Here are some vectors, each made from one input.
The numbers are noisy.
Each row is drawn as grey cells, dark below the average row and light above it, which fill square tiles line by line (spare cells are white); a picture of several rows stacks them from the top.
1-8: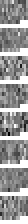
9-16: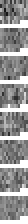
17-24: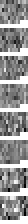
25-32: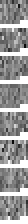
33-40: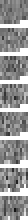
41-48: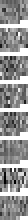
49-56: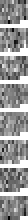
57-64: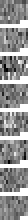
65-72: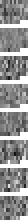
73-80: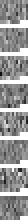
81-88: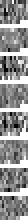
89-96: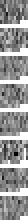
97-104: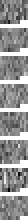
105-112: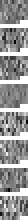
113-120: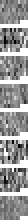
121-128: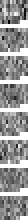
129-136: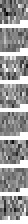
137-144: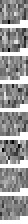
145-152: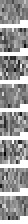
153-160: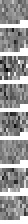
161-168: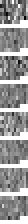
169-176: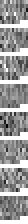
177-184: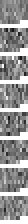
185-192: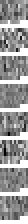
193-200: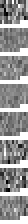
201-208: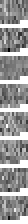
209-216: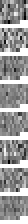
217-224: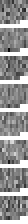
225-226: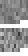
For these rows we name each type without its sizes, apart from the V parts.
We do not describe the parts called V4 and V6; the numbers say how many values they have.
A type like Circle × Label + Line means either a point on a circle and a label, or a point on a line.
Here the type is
(Bool × Bool × Bool × Bool + V6) × Line + Circle + V4.
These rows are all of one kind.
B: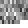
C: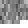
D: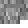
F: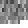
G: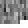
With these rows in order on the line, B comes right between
C and G.
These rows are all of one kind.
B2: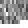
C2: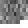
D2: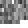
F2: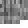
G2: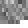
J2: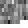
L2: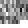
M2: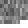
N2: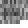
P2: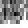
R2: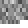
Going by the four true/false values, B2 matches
J2, M2, P2 and R2.
